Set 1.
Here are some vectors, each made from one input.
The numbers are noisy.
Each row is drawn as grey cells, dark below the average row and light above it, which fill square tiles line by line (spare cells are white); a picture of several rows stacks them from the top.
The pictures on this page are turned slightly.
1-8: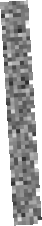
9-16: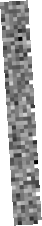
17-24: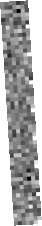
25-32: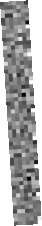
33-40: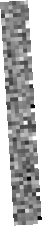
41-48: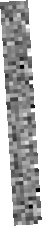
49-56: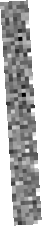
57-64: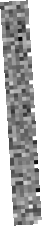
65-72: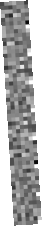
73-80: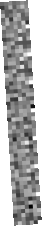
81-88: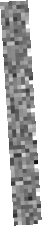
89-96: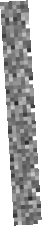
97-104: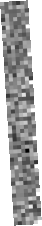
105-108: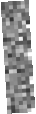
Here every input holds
either a fixed value, or three true/false values.
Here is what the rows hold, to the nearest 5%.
About 5% of them hold a fixed value. The rest hold three true/false values.
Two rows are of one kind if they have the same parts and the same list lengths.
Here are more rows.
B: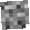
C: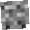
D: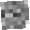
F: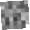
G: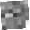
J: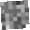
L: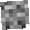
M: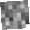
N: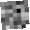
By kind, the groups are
B, C, L
D, F, G, J, M, N

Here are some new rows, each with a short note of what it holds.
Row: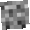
a fixed value
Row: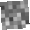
three true/false values
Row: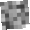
three true/false values
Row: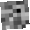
three true/false values
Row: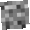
a fixed value
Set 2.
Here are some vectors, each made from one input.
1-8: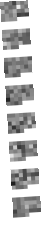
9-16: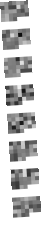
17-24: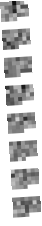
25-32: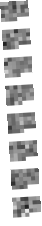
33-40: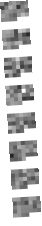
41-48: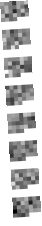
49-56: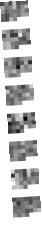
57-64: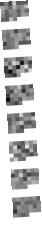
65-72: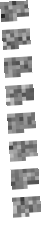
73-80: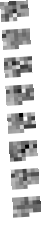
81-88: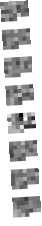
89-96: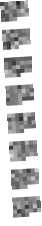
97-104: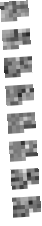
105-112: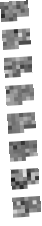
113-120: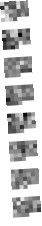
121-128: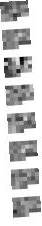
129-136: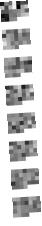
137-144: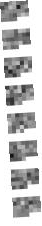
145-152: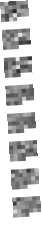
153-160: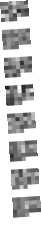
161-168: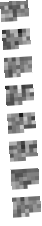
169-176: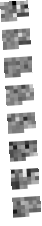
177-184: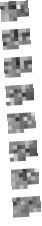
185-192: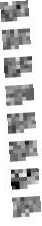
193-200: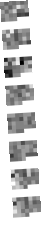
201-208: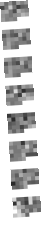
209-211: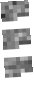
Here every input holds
one of 10 labels.
